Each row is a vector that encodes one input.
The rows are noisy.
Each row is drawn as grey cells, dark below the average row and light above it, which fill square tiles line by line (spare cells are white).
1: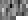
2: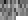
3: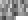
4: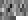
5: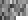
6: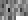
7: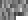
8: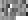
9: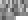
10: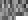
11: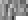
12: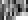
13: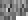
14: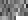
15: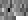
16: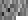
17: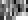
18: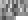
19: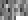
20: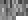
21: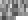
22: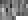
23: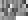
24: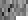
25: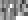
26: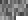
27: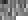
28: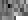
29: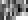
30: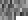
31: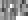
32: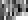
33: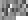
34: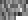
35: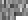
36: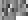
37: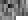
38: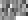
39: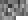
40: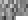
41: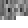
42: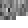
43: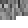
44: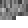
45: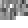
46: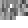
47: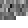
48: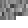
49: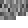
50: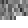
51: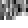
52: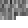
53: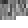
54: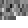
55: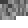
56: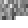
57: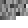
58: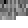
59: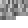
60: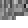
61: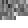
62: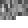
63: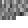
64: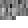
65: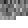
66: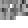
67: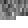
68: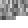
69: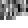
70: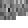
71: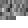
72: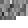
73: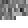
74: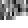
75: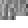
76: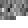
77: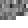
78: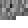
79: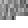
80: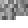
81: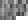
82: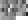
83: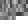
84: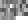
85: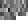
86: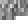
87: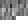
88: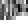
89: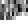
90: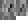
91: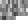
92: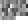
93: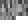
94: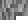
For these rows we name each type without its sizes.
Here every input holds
a list of points on a line.
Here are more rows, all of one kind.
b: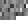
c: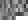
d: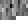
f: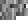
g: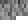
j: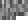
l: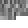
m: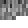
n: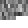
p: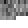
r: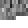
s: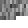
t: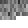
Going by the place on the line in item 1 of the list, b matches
f, n and s.
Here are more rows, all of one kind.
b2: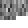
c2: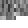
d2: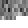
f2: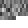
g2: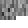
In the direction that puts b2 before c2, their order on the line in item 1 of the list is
g2, b2, f2, c2, d2.
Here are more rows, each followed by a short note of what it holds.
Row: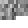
a list of one item
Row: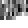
the empty list
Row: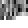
the empty list
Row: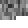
a list of three items
